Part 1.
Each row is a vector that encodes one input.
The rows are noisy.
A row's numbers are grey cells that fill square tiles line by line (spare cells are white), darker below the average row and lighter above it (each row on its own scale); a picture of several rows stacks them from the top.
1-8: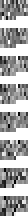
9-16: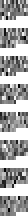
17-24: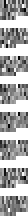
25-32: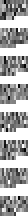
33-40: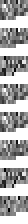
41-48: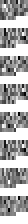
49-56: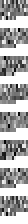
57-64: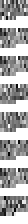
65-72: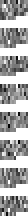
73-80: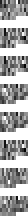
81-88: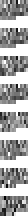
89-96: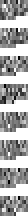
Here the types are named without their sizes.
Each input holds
a point on a line.
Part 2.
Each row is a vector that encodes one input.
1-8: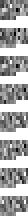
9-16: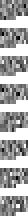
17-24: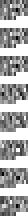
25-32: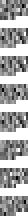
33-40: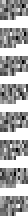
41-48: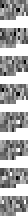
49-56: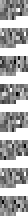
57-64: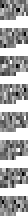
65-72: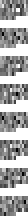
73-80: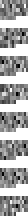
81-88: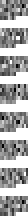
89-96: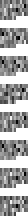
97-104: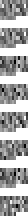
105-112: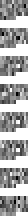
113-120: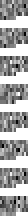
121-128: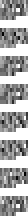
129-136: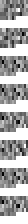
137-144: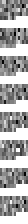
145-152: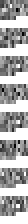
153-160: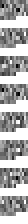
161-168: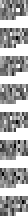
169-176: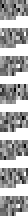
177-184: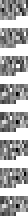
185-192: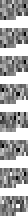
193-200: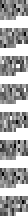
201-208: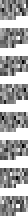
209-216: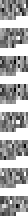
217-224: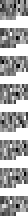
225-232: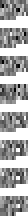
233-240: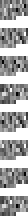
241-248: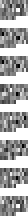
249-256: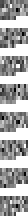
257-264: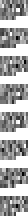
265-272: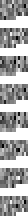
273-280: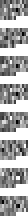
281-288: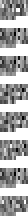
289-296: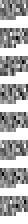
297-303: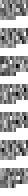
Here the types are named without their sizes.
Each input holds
a point on a line.
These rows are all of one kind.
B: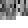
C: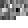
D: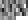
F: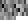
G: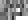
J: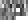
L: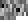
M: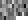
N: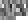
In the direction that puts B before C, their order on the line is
B, F, L, C, M, G, J, N, D.
